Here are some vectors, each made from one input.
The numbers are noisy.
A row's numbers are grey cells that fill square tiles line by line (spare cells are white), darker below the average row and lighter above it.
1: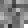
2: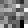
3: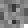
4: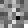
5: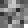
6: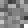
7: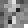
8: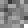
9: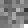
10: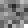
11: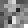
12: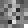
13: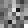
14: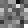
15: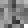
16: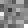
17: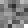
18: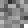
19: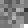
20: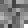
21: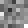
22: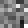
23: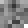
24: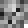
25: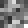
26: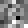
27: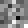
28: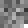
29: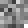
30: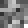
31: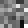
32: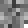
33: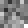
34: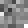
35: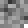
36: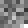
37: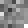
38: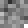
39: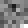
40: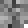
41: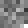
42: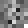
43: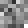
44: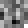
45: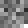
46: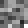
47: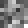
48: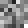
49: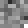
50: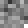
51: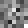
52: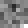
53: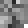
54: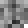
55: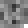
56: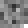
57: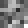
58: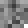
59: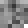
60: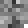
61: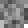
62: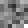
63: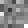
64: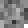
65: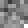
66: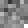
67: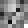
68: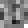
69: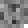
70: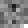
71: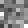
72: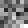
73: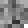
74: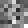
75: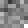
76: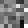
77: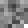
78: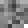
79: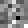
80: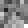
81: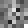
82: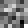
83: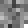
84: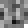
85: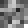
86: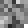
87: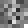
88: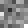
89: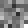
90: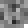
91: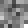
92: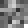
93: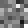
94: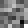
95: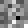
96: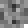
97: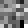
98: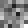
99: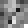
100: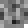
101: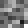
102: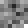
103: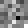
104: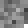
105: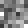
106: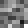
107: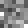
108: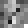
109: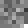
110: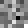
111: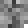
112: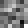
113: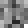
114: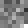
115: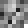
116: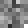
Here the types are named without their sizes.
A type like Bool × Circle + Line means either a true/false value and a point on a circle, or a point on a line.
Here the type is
Circle + Line.
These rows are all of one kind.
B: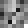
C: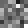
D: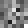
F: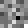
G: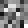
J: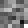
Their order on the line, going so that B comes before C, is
F, D, B, G, J, C.
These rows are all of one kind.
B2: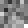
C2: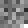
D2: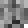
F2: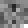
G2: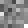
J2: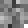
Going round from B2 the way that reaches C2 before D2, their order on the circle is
B2, C2, F2, D2, J2, G2.
